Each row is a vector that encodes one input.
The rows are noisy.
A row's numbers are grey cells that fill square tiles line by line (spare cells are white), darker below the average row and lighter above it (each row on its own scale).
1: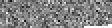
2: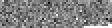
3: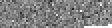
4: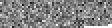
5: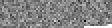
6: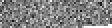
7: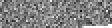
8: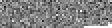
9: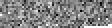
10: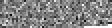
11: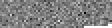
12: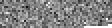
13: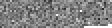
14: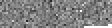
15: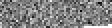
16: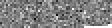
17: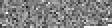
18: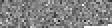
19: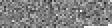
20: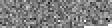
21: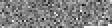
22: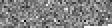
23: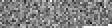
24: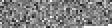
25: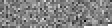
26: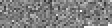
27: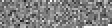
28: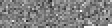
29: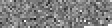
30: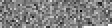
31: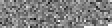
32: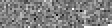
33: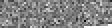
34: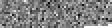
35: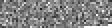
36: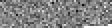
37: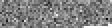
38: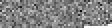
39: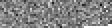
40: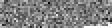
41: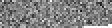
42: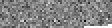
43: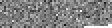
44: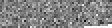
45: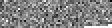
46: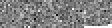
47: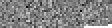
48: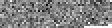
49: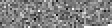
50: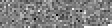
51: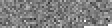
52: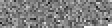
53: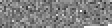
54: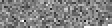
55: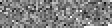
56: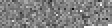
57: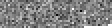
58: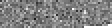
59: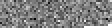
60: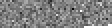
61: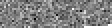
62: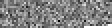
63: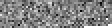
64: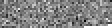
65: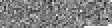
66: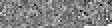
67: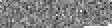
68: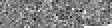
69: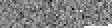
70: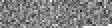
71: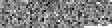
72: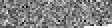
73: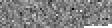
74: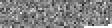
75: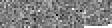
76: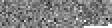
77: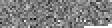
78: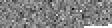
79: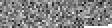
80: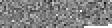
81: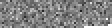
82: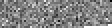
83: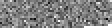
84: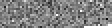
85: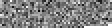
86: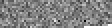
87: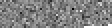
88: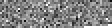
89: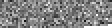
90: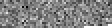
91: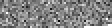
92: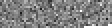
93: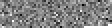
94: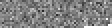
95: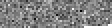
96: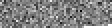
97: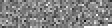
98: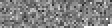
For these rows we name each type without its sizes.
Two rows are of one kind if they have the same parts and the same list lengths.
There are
2 kinds of row.
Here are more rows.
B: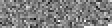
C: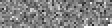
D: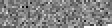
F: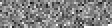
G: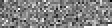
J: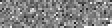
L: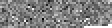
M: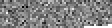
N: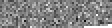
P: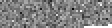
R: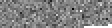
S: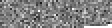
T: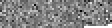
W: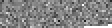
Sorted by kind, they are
B, C, F, J, L, S, T
D, G, M, N, P, R, W

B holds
a label and a true/false value.
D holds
a point on a line and a true/false value.
